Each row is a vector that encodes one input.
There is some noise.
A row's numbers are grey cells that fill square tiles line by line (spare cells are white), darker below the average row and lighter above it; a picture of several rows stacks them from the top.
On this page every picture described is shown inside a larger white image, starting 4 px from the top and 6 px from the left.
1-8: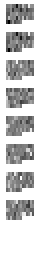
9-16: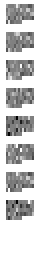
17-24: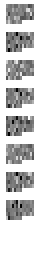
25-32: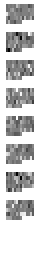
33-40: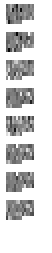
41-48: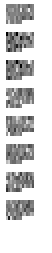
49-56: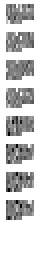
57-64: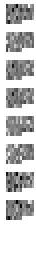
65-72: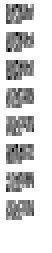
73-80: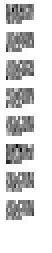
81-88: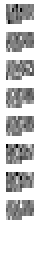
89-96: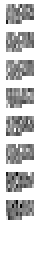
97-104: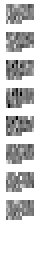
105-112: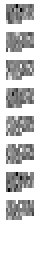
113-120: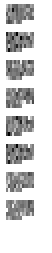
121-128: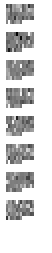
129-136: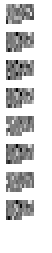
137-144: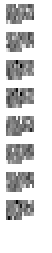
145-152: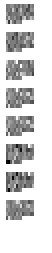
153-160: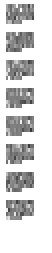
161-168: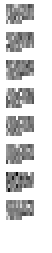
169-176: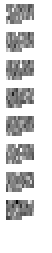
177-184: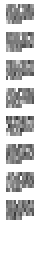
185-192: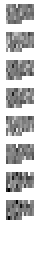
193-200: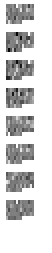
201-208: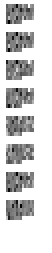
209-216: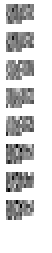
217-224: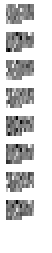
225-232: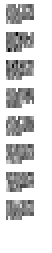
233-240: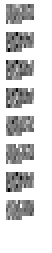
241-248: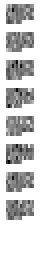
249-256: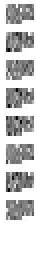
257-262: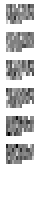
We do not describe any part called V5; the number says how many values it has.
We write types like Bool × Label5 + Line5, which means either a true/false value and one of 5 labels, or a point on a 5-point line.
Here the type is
(Bool × Bool × Bool × Bool + Unit) × V5 + Circle11.
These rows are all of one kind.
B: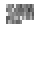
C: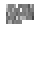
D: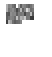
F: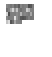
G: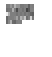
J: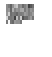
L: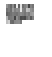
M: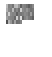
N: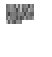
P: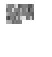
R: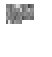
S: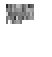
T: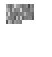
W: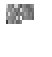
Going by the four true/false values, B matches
G, M, T and W.
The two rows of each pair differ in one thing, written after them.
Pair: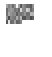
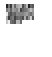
the value of V5
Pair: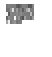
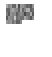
one of the four true/false values
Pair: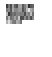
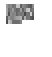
one of the four true/false values
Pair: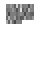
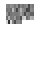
one of the four true/false values
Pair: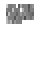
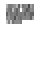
one of the four true/false values
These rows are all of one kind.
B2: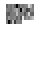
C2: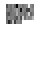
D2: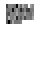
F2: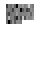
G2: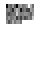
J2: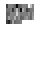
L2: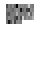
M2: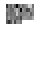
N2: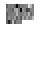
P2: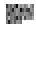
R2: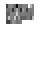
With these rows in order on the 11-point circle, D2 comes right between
G2 and P2.
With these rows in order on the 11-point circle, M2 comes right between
J2 and N2.
